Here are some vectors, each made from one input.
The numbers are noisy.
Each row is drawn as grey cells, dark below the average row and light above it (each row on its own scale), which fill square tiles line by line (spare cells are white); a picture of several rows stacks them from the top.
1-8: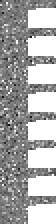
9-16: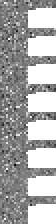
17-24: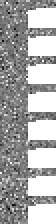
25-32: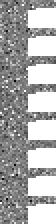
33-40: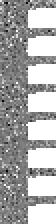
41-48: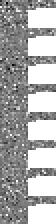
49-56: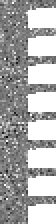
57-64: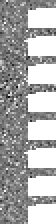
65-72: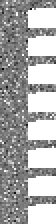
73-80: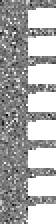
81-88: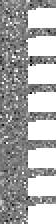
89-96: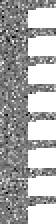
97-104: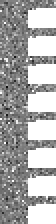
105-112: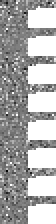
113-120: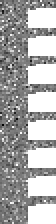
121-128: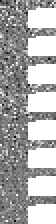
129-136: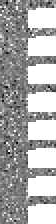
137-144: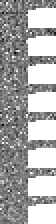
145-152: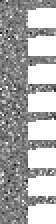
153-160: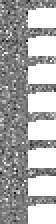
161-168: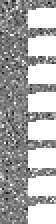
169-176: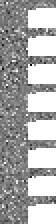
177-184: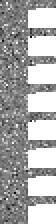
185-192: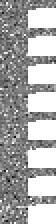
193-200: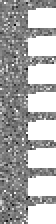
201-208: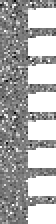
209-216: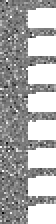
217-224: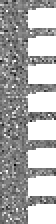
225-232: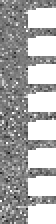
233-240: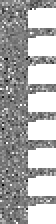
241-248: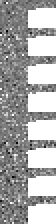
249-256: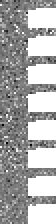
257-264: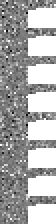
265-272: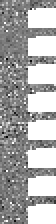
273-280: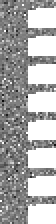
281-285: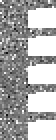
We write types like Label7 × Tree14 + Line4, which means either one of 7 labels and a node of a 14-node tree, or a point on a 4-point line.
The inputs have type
Label11 × (Line9 + Line10).
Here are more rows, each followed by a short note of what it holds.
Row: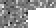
one of 11 labels and a point on a 10-point line
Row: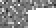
one of 11 labels and a point on a 9-point line
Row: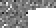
one of 11 labels and a point on a 9-point line
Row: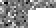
one of 11 labels and a point on a 10-point line
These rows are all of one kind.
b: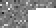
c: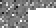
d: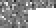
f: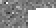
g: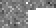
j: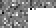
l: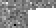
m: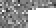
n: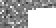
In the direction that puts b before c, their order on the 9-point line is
n, m, b, l, f, g, d, c, j.
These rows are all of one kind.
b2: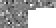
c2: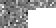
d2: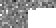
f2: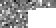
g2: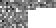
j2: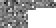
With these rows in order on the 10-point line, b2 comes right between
c2 and d2.
